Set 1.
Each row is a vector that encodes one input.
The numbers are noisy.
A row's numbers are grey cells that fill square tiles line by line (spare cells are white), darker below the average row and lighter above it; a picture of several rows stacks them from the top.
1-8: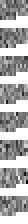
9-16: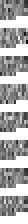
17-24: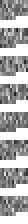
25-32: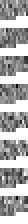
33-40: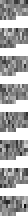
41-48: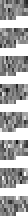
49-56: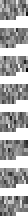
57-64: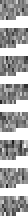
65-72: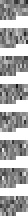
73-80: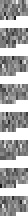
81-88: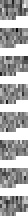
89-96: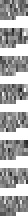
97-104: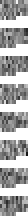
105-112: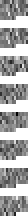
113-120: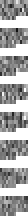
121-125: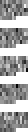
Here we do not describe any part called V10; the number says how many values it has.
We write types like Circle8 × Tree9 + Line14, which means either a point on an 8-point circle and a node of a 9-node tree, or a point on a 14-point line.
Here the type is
Bool × Bool × Bool × (Line4 + V10).
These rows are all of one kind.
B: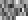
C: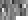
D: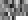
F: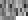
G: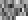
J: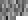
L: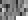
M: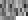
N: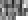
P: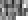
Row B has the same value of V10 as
F, G and M.
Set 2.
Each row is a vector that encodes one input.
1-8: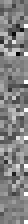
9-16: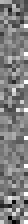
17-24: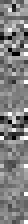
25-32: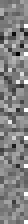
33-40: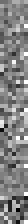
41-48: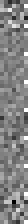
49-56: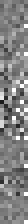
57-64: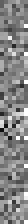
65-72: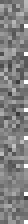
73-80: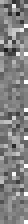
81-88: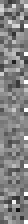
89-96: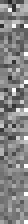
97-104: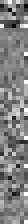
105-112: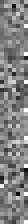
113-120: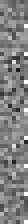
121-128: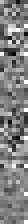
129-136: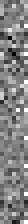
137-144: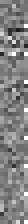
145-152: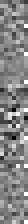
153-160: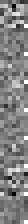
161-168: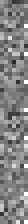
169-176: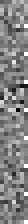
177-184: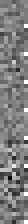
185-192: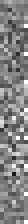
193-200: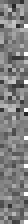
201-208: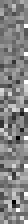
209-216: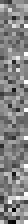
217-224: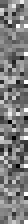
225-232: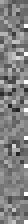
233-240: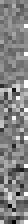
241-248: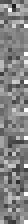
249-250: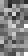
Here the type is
Bool × Tree7 × (Tree7 + Unit).
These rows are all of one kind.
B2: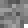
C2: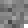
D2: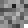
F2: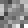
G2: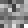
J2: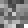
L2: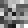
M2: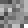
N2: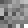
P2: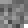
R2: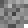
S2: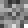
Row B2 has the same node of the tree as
M2 and R2.
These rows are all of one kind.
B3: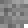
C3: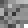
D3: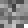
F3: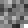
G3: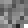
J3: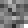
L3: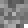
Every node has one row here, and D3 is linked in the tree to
F3 and G3.
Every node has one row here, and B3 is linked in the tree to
F3 and L3.
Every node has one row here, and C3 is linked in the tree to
J3.
